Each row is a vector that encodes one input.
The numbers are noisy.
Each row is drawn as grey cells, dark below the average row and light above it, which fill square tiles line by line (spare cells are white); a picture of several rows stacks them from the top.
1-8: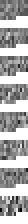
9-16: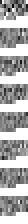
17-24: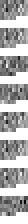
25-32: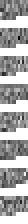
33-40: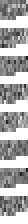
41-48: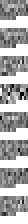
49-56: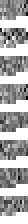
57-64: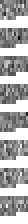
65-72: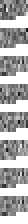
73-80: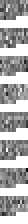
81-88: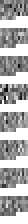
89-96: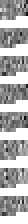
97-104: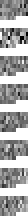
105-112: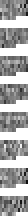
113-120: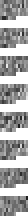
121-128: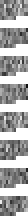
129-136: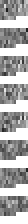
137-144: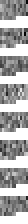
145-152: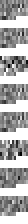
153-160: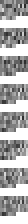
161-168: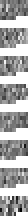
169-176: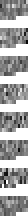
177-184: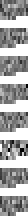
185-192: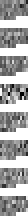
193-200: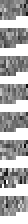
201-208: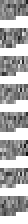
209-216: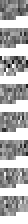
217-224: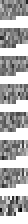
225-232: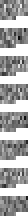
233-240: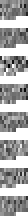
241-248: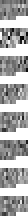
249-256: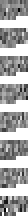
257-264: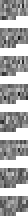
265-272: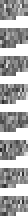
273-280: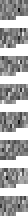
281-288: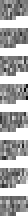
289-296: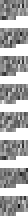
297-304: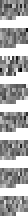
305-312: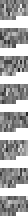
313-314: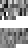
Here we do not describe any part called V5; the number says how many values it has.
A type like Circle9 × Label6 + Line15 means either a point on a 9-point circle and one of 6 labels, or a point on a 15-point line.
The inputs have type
Bool × Bool × Bool × List2(V5) + Label4.
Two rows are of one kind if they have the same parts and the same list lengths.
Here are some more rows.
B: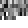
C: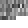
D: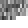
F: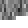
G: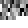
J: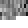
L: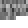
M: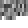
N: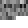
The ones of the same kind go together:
B, G
C, D
F, L
J, M, N

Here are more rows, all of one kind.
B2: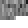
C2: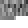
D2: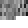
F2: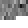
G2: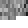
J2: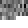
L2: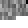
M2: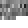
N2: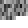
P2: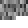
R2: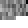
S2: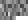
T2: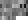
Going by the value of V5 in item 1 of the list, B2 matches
C2 and D2.
